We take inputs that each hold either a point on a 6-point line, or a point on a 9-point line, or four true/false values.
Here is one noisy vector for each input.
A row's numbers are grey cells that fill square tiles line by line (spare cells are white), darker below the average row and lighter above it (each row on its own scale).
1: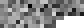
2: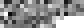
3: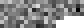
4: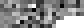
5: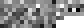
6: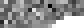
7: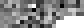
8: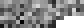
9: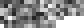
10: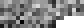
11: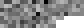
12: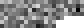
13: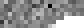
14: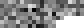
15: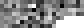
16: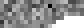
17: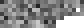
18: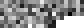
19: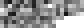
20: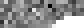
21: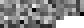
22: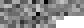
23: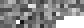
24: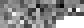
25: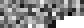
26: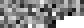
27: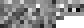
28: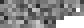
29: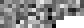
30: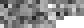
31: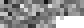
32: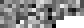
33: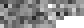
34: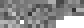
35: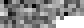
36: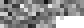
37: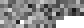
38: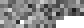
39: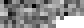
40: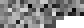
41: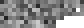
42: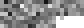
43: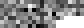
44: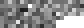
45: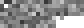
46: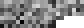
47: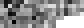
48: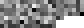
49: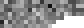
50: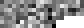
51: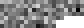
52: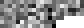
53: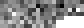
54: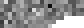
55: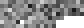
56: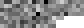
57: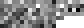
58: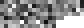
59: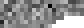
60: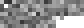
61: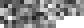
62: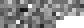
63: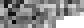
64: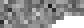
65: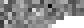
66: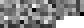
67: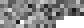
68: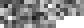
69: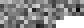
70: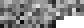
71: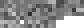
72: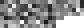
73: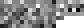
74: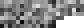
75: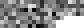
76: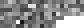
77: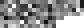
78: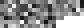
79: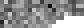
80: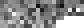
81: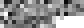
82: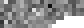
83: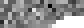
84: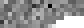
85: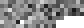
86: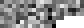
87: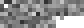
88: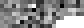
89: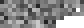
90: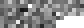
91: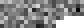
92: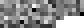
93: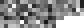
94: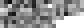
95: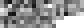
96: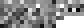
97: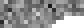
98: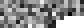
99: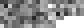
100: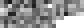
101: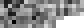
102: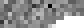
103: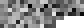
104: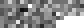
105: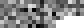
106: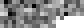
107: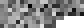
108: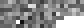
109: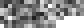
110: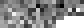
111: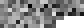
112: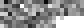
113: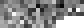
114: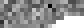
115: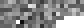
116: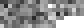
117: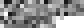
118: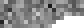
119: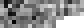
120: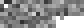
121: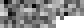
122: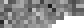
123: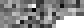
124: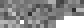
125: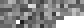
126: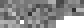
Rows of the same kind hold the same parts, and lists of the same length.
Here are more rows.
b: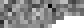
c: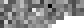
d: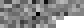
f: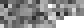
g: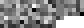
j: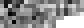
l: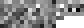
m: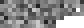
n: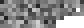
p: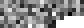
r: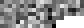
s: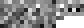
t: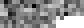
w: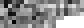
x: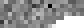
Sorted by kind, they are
b, c, x
d, f, j, t, w
g, l, m, n, p, r, s

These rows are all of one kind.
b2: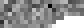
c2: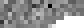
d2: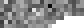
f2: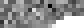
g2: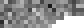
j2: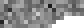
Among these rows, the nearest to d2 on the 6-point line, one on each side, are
f2 and g2.
